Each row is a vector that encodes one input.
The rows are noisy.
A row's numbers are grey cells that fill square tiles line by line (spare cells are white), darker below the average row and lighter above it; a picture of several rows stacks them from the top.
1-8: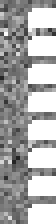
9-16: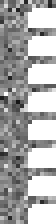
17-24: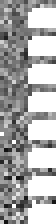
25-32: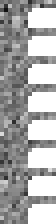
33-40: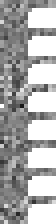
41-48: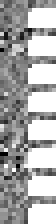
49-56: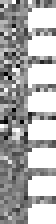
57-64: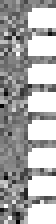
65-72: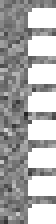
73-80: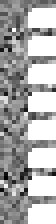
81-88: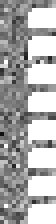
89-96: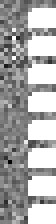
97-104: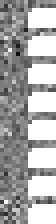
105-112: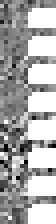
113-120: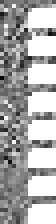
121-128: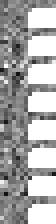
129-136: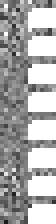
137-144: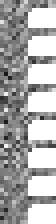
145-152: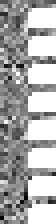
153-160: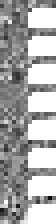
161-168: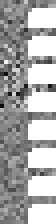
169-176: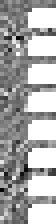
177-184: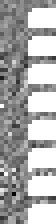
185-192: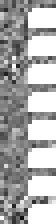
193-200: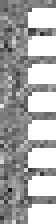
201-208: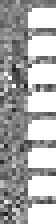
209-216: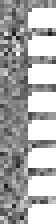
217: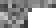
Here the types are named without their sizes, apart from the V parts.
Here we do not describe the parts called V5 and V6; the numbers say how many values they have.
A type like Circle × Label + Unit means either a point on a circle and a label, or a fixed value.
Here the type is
Tree × (Tree + V6) + V5.
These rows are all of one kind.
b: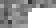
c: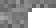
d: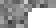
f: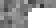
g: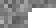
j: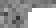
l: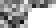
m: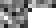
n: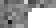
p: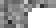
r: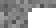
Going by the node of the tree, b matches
d, l, m and p.
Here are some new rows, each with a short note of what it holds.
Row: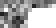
a node of a tree and a value of V6
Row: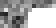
a node of a tree and a value of V6
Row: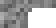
a node of a tree and a value of V6
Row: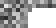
a value of V5
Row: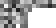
a value of V5
